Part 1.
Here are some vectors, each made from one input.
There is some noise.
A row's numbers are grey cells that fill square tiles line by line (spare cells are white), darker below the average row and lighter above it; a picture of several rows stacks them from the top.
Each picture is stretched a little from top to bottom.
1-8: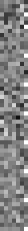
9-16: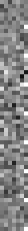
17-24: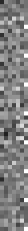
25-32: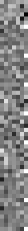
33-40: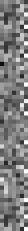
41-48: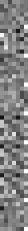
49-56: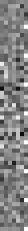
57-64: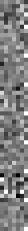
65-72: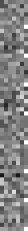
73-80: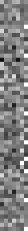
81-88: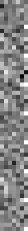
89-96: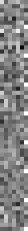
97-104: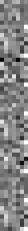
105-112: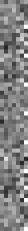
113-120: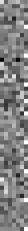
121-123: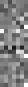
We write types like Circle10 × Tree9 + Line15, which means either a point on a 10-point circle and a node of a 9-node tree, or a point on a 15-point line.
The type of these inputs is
Line3 × Line4.
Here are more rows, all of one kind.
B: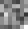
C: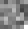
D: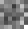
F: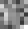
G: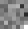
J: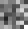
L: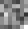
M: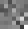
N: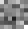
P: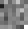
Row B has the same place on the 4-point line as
F and L.
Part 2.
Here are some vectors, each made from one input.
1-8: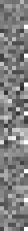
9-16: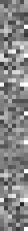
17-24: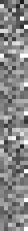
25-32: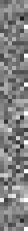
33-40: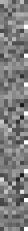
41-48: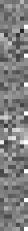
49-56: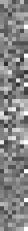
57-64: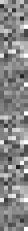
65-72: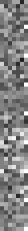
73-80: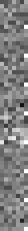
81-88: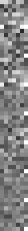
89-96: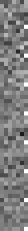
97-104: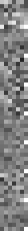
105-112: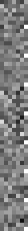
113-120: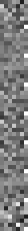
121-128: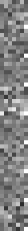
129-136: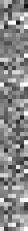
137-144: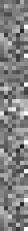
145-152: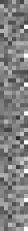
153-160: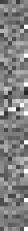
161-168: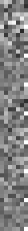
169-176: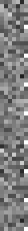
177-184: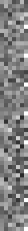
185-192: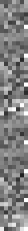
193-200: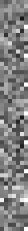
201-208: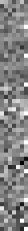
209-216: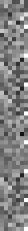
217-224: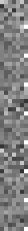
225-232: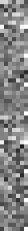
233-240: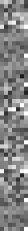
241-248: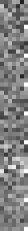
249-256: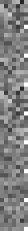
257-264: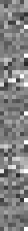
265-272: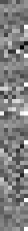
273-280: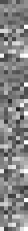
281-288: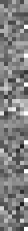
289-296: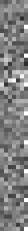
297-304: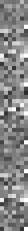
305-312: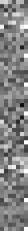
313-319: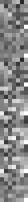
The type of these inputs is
Line6.
